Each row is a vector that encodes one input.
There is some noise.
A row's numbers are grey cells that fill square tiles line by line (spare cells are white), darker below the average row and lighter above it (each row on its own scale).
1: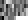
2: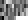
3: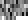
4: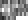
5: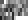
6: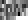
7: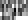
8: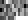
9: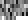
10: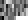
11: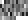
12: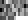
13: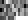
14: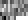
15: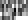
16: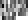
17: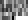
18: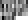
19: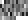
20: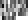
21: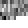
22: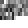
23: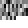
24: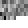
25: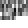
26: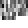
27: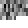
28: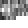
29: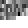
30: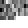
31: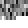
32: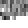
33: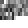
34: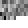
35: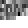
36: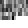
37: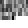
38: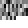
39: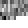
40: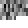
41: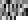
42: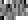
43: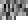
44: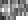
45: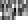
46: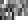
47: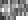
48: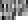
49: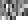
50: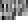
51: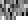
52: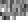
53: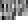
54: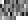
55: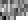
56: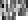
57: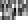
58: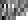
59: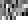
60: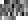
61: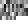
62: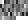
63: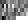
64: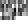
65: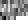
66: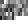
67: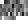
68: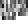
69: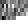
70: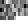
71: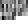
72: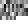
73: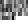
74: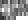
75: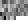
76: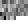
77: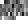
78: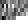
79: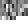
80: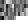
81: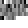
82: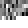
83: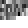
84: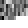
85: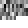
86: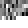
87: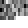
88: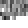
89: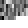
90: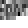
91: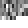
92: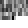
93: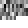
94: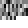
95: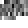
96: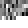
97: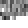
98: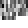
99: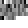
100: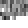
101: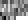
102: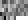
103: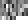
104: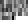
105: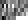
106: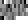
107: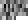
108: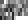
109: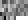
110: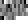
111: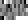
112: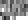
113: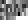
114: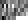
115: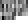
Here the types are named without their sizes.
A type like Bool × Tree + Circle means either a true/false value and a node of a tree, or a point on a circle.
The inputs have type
Line + Tree.
